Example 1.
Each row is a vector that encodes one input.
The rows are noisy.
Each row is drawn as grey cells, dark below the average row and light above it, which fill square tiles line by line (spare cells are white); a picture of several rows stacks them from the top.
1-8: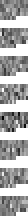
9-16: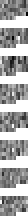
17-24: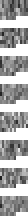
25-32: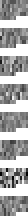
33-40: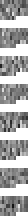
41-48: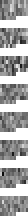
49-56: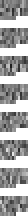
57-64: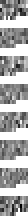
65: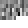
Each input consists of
four true/false values.
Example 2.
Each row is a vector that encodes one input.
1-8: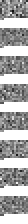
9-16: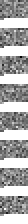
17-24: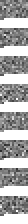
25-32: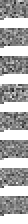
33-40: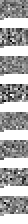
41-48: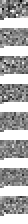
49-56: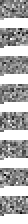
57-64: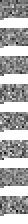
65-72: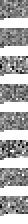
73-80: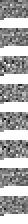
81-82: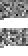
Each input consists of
four true/false values.
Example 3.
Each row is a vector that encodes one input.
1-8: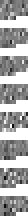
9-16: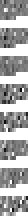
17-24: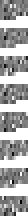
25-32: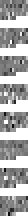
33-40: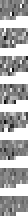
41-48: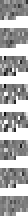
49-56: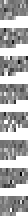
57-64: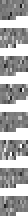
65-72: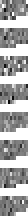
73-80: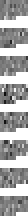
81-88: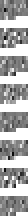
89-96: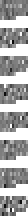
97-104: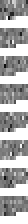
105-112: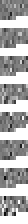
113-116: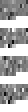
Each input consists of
three true/false values.
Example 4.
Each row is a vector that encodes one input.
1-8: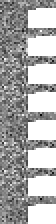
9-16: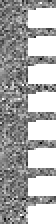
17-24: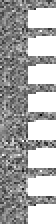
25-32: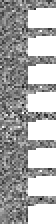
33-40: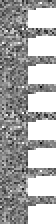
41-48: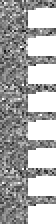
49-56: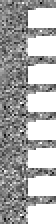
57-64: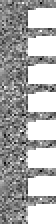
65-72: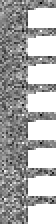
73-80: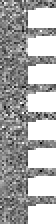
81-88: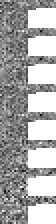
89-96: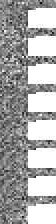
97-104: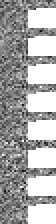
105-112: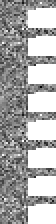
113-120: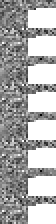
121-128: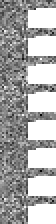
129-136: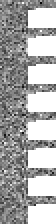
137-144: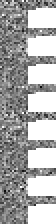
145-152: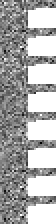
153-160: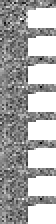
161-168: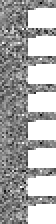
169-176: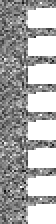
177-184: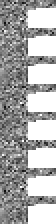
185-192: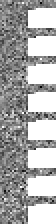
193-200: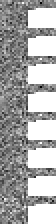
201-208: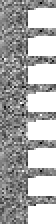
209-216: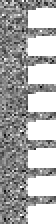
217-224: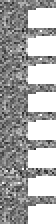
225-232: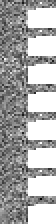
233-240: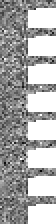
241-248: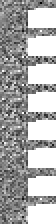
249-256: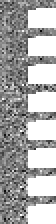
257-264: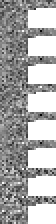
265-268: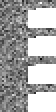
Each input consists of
a point on a 9-point line.
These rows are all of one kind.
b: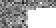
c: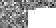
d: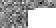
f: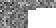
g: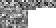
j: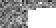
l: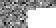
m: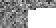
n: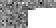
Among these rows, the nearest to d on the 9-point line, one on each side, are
c and n.
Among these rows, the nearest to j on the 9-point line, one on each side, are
b and m.
